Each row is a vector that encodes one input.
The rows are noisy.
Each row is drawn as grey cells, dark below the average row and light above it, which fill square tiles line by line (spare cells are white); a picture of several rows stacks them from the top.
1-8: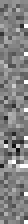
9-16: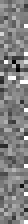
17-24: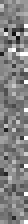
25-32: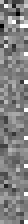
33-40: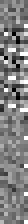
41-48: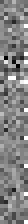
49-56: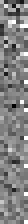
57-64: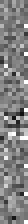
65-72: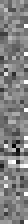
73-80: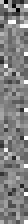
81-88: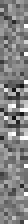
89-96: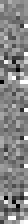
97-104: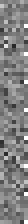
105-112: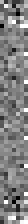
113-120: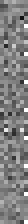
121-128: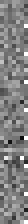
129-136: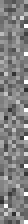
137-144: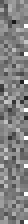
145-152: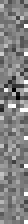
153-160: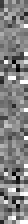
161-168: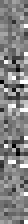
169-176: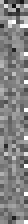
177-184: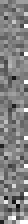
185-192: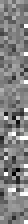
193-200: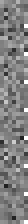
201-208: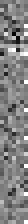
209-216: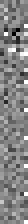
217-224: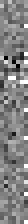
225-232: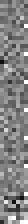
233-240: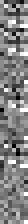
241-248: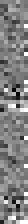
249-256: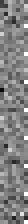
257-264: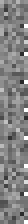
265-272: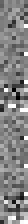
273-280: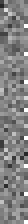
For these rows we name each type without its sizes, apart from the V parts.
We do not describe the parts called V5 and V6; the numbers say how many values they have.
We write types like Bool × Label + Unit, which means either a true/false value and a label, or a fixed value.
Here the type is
Label + Line × Line × (Line × V6 + V5).
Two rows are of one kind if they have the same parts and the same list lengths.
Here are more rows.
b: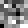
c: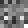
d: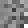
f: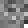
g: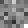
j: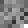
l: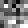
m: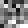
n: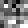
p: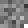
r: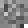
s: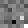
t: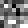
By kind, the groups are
b, l, m, n, t
c, g, j, s
d, f, p, r

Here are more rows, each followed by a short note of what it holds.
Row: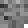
a point on each of two lines and a value of V5
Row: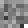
a point on each of three lines and a value of V6
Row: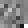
a point on each of three lines and a value of V6
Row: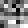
a label
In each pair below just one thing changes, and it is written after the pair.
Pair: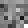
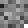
the value of V5
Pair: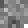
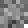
the place on one of the two lines
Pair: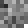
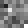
the value of V5
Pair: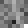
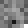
the value of V5
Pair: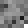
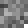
the value of V5
